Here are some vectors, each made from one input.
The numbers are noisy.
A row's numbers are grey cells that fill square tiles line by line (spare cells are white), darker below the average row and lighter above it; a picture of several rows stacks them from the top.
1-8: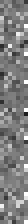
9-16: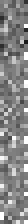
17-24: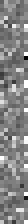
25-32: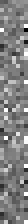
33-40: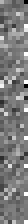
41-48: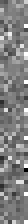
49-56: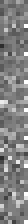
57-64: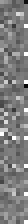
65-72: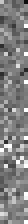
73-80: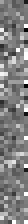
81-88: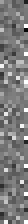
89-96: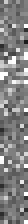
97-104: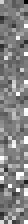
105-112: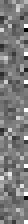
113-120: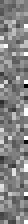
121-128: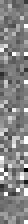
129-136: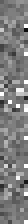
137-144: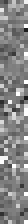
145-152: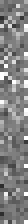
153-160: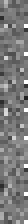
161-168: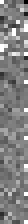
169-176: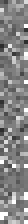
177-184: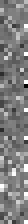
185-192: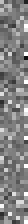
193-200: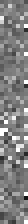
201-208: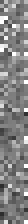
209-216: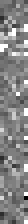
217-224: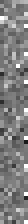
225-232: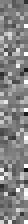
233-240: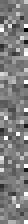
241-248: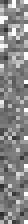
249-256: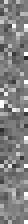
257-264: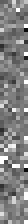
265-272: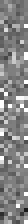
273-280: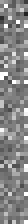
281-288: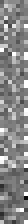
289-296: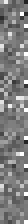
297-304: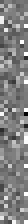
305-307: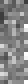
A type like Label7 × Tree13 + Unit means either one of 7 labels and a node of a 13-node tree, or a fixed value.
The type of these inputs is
Line11.
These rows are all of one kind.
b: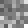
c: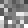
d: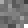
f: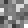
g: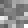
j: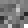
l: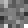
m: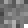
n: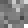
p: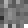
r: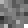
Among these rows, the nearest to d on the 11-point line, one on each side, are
c and r.
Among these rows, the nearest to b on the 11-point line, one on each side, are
f and g.
